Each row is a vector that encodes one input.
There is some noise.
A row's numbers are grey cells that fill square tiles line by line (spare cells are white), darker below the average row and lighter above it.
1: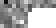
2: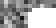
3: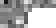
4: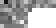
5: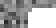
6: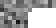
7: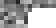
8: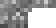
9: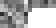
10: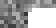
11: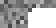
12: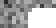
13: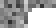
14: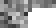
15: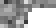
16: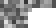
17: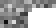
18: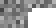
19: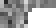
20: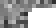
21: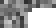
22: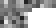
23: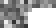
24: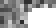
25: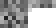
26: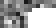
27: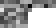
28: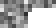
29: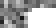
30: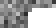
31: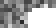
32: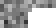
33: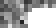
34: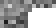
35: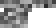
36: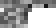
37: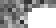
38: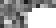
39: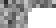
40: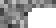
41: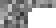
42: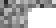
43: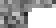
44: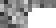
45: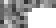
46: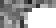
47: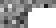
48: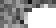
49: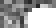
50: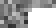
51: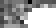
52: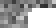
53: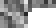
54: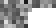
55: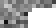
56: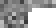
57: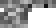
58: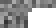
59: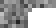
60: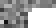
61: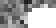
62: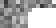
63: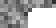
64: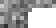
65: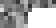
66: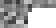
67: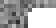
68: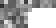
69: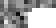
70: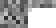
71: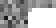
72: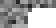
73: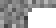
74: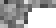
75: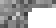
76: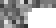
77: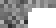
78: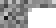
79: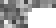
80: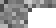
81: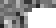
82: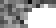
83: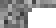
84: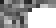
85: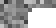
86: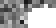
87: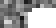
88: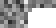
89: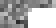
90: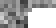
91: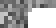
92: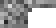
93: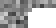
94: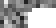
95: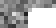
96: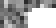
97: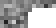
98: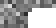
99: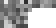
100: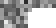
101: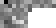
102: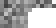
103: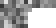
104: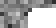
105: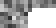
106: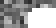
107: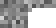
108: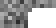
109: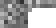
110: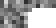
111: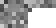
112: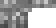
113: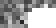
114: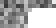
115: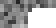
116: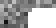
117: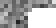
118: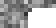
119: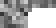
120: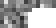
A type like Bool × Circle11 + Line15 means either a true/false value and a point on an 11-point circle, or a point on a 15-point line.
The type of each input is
Line6 + Line8 × Tree10.
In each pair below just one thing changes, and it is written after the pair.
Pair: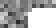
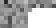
the place on the 8-point line
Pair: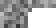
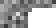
the node of the tree
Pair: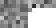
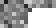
the node of the tree
